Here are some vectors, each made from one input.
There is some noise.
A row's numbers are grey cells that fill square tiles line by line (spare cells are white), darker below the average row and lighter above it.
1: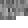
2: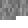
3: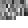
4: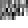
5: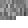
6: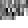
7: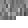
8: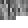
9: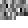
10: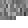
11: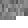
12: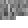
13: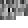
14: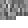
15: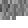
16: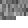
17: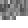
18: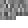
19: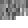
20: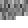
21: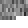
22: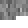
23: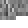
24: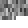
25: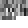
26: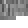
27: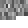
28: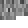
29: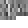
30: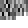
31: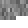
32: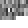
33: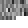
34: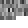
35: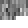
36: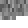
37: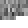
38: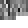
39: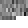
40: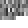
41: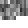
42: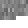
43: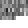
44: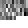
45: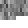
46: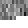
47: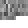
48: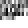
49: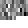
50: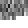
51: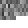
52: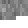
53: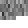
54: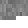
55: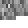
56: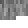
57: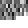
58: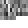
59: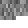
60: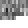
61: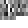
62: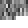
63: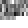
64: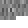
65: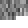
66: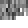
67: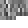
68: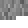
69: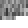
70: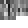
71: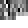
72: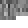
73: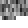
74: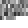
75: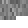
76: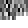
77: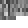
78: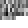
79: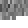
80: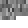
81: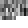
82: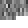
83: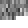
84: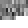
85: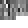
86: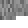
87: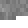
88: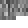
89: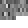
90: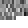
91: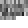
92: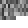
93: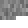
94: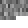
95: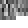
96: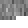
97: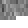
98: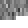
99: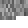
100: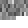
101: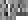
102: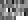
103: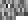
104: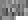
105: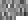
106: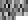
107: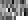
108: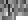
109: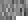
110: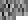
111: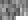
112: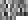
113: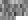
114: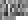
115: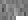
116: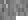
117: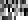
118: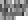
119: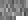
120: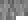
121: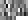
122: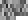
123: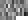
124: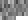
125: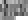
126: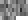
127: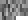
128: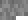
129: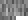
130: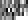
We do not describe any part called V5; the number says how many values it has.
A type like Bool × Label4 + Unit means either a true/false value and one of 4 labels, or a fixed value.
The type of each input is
(Bool × Bool × Bool + Unit) × Line9 + V5.
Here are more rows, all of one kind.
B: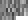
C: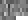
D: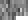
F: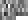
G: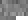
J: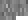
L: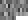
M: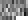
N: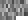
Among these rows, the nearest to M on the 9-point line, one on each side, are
F and J.
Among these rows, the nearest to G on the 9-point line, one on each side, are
C and N.
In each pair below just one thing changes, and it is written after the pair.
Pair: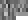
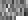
one of the three true/false values
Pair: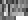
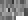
the place on the 9-point line
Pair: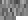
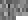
the place on the 9-point line
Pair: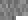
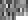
the place on the 9-point line
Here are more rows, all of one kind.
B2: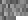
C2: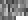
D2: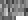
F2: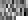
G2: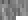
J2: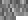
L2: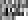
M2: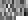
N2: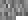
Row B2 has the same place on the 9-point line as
J2, L2 and N2.
